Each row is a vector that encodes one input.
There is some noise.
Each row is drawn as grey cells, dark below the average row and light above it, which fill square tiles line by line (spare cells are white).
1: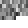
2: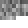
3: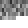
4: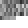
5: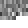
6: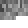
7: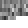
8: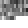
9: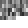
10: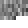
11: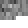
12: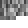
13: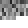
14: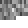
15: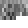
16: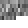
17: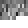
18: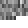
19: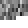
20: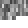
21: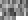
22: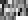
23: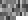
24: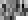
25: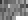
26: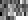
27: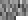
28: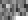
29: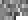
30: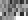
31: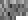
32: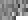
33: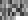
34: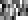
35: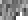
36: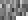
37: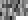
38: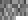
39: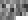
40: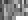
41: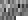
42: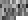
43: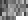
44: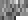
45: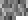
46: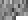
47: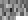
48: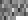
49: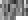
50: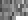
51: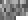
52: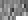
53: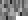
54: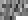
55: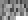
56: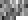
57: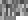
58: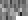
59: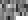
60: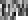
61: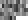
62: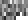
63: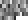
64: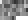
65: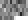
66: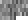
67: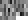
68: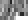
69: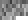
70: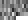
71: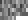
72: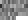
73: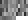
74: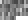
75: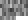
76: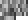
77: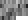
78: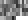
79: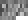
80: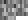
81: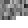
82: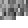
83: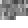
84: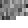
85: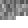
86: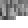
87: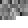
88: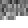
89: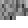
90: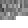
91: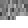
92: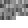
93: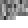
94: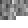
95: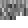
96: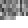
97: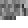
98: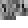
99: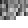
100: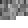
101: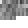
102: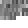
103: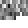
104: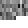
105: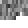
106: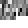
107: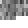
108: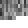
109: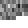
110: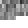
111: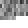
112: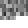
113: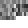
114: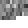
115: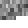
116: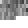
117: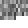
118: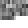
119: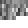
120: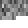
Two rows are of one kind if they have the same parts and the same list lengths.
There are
3 kinds of row.
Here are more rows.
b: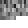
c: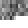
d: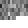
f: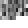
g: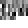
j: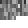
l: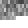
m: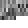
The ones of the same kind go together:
b, c, j, m
d, f, l
g

